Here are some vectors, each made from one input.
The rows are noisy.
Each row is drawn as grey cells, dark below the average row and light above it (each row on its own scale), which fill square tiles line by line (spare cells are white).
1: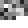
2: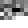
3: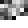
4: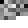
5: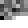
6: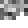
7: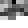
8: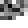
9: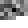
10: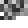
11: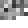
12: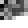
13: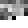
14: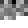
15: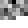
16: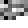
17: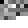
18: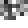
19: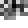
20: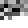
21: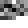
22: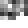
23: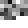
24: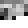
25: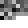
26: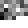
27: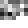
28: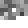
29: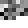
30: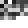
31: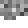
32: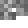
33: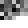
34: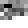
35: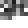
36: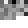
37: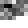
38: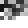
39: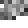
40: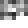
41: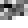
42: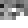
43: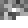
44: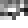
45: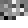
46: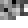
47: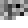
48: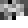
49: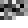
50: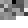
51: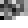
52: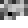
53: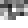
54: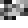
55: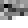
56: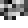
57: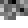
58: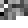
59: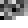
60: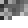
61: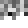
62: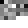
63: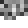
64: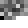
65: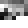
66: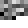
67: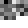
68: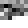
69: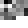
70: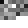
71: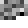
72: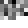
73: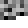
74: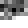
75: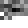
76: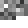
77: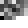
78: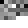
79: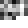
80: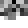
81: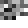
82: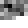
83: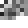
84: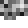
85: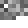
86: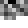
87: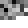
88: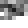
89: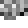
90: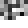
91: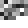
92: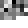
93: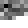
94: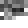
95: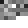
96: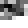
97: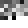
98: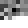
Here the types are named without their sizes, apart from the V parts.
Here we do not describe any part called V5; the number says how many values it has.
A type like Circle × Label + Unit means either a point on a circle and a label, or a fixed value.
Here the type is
List(Bool × V5).
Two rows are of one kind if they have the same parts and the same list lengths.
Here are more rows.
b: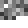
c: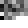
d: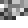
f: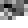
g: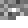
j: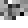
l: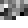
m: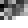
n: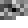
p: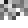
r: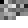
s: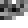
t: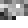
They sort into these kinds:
b, d, g, j, l, p, t
c, f, m, n, s
r

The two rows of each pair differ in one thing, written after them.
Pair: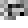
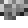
the true/false value in item 1 of the list
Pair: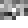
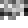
the value of V5 in item 2 of the list
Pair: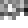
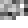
the true/false value in item 2 of the list
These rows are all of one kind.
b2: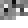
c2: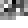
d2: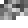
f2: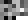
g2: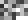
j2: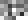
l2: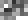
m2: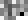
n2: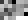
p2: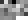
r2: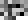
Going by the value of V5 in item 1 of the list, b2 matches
c2, l2, n2 and p2.
